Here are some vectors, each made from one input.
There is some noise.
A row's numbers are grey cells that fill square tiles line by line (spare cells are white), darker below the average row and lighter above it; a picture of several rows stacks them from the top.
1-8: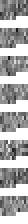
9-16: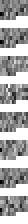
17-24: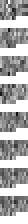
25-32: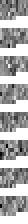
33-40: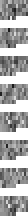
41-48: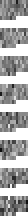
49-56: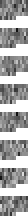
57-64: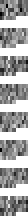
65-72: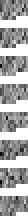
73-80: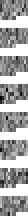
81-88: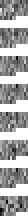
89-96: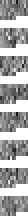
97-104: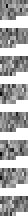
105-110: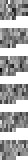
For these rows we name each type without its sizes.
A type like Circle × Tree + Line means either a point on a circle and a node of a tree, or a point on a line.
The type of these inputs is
Bool × Circle + Line × Line.
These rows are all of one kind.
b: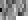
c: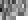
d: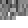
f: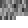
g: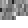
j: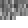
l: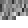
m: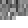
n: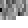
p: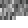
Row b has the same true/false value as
c, g, l and n.
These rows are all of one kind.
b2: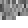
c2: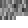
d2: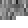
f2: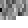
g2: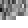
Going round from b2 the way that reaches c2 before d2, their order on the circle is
b2, c2, d2, f2, g2.
